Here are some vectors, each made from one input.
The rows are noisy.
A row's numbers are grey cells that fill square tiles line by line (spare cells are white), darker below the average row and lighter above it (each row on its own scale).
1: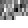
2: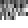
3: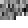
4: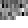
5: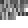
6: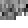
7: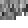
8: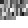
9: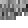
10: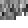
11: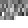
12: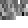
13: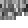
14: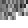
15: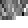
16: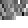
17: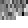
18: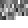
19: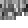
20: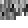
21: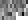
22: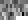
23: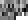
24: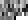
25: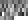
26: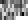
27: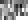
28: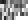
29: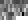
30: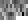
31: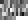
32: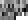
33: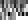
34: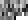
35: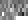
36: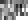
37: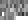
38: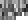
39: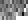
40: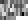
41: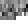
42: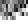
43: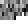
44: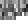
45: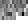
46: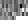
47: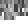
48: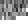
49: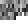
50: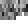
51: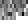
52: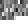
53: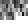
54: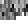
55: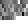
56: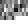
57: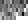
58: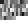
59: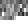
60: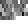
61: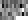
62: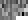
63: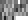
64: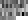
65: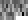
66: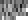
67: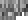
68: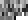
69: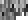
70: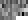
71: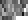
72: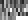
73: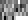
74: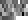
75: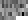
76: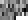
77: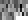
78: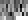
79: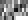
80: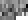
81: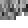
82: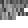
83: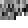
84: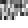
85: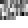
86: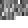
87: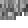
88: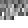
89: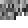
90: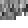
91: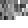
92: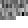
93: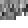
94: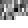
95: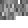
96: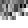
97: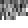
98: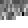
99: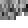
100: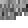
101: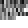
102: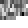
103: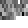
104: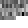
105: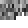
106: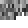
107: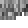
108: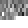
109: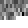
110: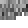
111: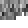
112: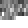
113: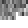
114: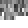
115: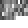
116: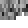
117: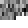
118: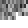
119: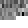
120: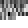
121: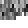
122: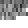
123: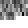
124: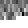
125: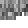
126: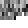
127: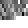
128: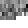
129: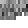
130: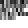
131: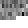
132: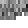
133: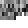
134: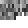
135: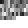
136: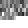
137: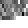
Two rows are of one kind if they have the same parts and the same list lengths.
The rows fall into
2 kinds.
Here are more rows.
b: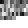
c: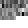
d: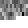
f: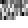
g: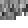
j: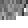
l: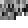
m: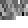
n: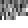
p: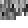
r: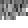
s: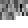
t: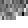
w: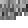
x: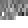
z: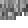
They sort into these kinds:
b, c, d, f, j, m, n, r, s, t, x
g, l, p, w, z

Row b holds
one of 8 labels and a point on a 9-point line.
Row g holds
a node of an 11-node tree.
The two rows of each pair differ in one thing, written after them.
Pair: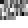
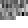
the label
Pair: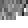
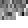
the place on the 9-point line
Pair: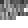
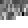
the label
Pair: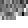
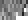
the place on the 9-point line
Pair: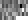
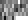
the label
